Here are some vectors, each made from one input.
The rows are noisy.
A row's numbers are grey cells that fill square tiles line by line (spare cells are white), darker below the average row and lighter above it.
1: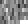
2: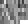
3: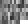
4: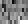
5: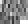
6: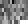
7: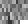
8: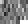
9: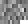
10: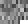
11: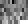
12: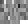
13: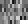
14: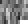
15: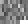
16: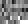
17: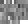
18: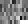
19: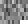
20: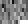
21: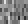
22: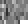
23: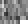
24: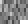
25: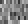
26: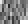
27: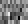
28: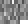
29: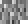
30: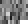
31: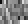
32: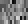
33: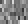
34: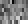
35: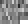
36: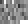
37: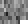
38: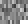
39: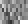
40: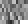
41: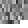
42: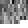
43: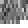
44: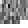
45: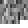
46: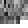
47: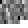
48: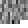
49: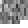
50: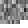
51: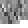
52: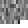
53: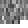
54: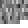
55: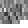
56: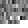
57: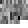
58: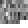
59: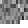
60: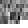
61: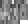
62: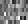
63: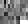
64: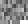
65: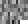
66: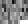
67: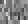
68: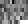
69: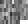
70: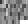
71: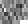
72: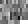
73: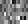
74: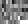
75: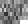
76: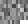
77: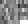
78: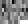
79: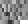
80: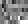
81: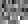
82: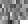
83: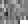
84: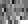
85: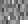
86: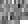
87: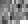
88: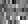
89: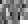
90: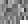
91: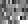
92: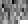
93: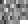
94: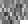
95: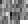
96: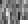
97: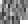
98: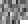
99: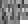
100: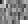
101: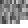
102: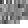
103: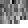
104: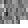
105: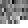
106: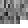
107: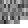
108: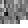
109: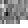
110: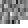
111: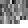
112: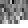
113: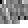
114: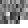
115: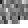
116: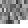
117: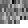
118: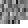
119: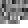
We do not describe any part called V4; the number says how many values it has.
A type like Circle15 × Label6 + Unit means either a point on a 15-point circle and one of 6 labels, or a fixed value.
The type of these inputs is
(Bool × Circle6 + V4) × Line5 + Line3 × Line3.
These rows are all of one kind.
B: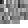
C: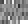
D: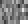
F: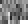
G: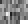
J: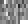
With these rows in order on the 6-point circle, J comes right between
B and D.
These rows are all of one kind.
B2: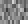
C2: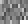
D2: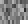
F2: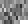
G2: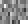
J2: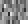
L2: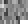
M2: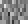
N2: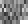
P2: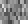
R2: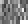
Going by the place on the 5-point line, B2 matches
D2, G2, J2 and M2.
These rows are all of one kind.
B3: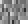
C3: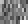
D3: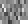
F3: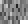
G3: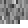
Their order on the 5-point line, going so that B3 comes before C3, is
G3, B3, D3, F3, C3.
